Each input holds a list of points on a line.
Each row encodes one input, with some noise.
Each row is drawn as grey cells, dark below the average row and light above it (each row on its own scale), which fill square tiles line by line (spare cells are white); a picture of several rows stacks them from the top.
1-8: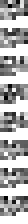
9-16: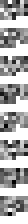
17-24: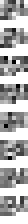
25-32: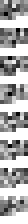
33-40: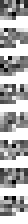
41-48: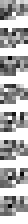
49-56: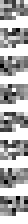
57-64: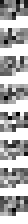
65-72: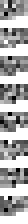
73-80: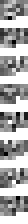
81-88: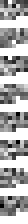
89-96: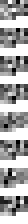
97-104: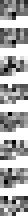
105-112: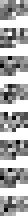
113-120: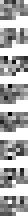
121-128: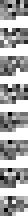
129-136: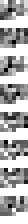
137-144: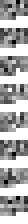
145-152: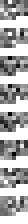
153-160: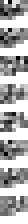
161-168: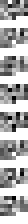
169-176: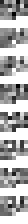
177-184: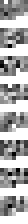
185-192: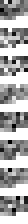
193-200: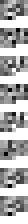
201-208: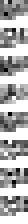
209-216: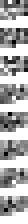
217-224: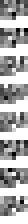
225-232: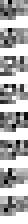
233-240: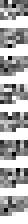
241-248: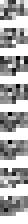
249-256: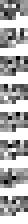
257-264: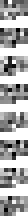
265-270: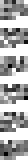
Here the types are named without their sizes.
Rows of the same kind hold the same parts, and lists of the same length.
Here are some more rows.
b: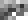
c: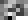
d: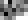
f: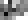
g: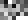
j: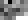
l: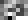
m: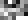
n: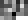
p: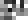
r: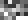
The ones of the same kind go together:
b, d, f, j, p
c, l
g, m, n, r

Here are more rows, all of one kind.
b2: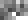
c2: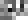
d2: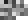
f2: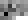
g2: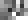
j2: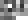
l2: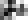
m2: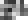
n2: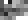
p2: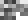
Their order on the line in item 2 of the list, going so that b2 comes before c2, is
b2, f2, n2, g2, l2, c2, m2, j2, p2, d2.
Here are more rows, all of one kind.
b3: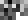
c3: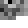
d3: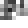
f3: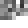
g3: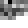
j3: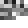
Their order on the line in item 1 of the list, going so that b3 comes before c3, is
f3, j3, d3, b3, g3, c3.
